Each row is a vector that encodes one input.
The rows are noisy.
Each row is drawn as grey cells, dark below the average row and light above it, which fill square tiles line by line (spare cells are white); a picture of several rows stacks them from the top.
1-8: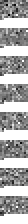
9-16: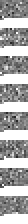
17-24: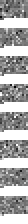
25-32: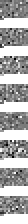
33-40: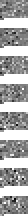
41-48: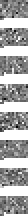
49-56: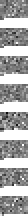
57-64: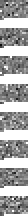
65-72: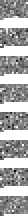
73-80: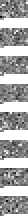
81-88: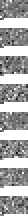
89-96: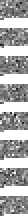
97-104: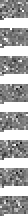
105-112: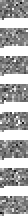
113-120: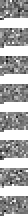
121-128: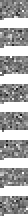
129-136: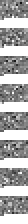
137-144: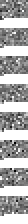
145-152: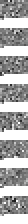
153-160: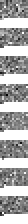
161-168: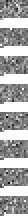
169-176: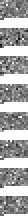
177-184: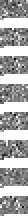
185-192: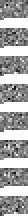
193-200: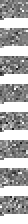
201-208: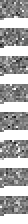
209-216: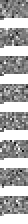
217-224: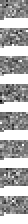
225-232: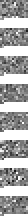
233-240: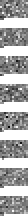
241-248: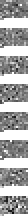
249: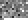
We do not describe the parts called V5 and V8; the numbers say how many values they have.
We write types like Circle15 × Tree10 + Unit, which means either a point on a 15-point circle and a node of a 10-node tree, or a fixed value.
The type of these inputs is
Bool × V8 + Tree13 × V5.
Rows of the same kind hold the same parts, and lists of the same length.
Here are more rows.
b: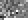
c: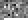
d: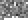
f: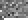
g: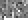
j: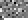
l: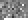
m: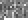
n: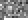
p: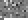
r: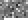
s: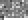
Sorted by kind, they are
b, d, g, l, m, n, p, r, s
c, f, j

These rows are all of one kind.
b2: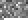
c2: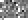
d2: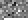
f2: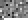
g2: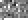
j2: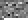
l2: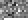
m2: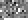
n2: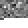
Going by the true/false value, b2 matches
f2, j2 and n2.
